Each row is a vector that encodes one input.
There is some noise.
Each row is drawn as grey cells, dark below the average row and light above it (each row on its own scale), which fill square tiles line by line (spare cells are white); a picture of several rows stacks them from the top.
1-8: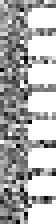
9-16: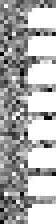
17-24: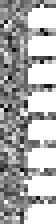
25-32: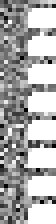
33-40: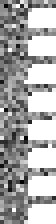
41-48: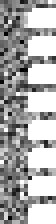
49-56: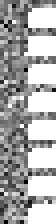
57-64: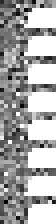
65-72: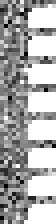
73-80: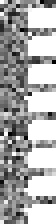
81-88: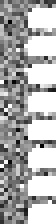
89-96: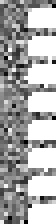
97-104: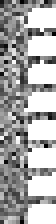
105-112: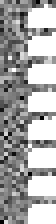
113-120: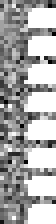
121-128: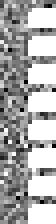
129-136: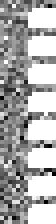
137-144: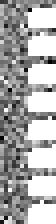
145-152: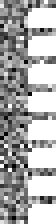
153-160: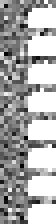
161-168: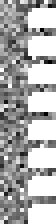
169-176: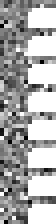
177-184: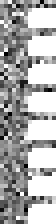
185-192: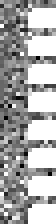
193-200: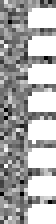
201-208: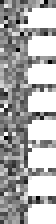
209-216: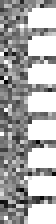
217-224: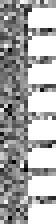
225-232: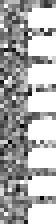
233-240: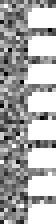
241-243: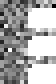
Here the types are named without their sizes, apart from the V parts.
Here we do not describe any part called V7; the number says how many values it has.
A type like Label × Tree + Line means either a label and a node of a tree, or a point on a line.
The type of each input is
Bool × (Circle + V7) × V7.
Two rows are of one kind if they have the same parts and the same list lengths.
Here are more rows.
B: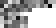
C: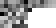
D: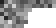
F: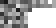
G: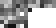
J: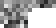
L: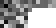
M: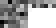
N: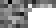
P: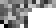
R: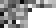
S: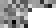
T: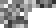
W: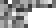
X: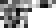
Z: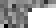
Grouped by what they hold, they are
B, C, D, F, G, L, M, N, P, R, Z
J, S, T, W, X

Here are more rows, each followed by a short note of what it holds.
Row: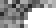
a point on a circle, a true/false value and a value of V7
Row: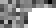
a point on a circle, a true/false value and a value of V7
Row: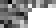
a point on a circle, a true/false value and a value of V7
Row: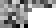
a true/false value and two values of V7
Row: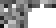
a true/false value and two values of V7
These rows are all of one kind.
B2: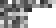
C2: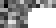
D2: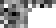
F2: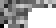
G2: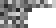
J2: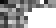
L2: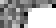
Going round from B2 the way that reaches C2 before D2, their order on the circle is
B2, J2, F2, L2, C2, G2, D2.
